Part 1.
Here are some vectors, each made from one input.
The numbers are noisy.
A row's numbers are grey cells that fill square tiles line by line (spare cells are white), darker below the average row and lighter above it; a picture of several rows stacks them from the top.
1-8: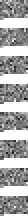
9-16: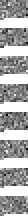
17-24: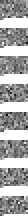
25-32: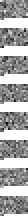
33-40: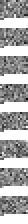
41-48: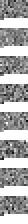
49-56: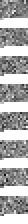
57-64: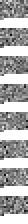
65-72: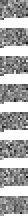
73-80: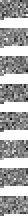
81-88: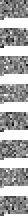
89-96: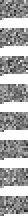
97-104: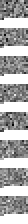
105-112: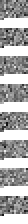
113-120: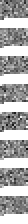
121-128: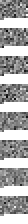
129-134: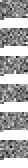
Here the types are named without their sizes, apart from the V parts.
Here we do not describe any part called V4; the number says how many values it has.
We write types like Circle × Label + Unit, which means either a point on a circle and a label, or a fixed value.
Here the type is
Bool × Line × V4.
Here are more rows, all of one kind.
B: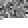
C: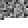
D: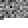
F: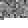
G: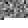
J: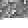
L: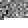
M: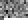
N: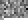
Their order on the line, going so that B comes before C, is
B, L, J, N, D, F, M, G, C.
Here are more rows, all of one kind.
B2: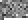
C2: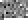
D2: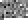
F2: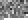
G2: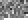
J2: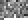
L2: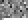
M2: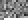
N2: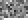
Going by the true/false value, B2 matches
C2 and D2.
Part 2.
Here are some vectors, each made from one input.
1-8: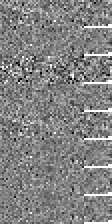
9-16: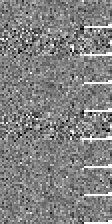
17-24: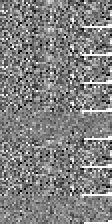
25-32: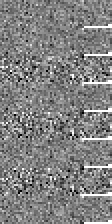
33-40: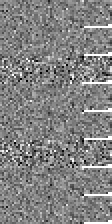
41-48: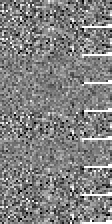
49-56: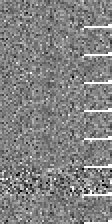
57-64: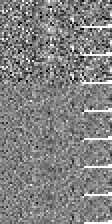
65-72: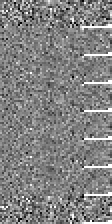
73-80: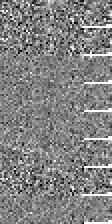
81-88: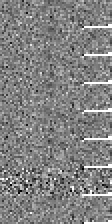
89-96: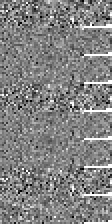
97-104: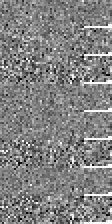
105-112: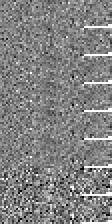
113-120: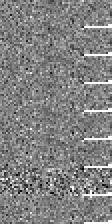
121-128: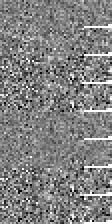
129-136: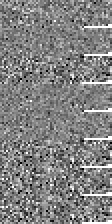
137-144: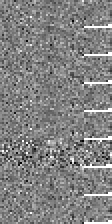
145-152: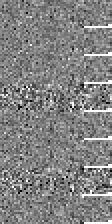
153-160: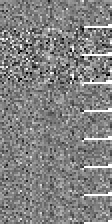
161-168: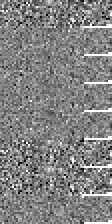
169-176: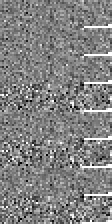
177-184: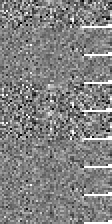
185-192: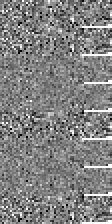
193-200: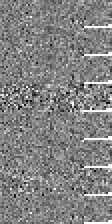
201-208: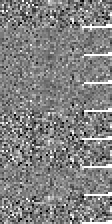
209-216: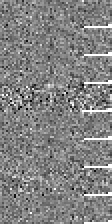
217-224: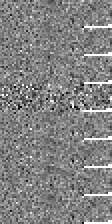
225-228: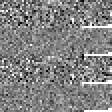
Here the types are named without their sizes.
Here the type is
Bool × Bool × Bool × Bool + Tree × Tree + Unit.
